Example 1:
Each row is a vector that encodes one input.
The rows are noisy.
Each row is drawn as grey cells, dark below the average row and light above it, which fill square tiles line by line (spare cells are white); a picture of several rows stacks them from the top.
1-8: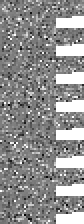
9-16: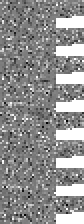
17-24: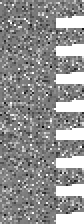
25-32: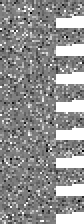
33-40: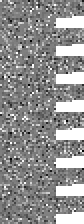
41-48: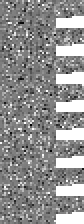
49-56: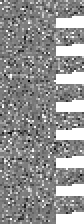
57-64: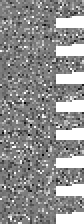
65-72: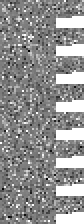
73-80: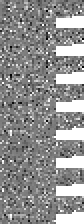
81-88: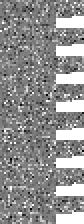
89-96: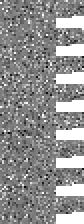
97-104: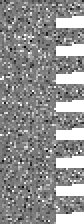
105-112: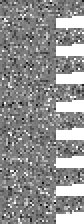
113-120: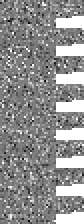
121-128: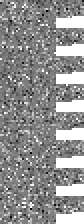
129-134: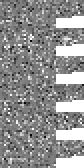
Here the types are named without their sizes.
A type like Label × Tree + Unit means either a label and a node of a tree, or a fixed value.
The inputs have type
(Circle + Unit) × Label.
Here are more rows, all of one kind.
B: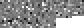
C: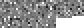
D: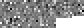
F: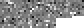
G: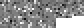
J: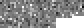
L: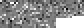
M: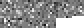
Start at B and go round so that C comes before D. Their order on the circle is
B, C, M, F, L, G, D, J.
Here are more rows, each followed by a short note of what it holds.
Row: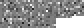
a label
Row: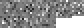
a label
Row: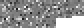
a label
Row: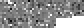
a point on a circle and a label
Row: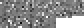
a label
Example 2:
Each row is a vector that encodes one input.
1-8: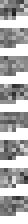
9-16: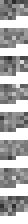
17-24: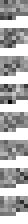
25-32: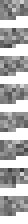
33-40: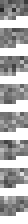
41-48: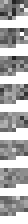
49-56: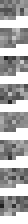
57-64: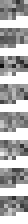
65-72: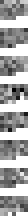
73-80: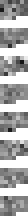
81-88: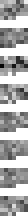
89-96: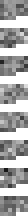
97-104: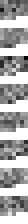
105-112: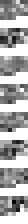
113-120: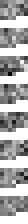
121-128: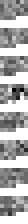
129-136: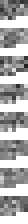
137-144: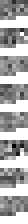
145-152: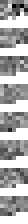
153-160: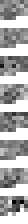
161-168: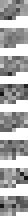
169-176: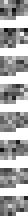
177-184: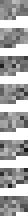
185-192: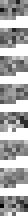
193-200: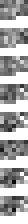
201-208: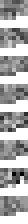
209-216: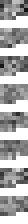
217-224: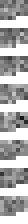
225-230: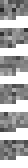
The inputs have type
List2(Line7).
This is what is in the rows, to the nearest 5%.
All of them are lists of up to two points on a 7-point line: about 5% are empty, 35% hold one and 65% two.
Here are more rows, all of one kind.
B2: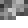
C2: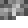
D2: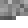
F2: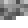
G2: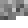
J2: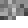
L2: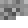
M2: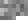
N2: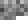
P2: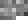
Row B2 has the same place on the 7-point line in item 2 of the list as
G2, J2 and P2.
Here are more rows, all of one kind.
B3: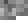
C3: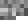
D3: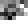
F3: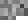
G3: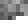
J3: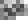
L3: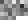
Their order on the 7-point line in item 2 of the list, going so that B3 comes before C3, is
G3, J3, F3, D3, B3, C3, L3.
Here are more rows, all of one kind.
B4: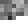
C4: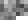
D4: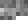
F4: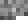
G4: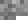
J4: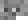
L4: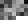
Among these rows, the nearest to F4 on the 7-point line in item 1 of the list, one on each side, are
D4 and J4.
